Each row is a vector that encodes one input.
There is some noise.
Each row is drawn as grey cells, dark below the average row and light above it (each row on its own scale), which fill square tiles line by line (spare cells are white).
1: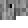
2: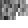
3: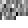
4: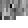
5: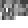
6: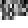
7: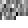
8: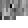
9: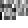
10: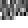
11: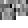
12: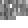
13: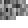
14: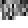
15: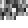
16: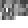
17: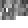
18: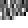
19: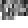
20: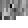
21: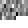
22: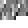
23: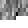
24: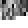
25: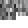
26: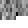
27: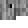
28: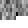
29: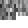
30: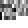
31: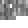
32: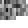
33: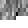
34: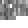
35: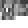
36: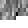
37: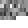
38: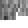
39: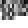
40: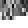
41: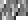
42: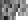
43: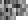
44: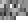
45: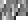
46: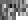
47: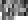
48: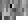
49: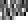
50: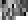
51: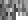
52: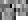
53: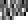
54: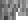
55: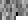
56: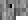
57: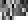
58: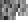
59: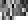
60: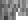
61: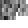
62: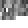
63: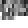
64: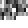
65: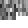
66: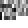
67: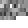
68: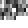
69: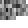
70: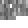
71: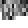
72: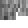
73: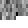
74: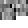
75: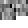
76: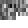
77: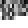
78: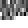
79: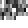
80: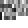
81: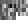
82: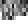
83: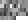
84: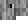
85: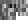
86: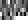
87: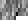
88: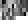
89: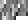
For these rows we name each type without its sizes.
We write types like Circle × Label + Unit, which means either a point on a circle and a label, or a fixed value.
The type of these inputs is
Bool × Bool × Bool × Bool + Line.
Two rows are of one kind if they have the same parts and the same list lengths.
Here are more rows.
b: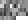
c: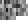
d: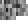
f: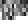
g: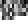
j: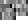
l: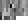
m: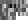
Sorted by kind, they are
b, c, d, j, l, m
f, g

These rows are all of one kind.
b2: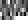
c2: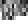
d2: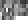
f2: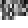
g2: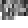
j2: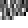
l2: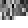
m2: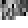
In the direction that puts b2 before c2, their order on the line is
b2, j2, l2, m2, c2, f2, g2, d2.
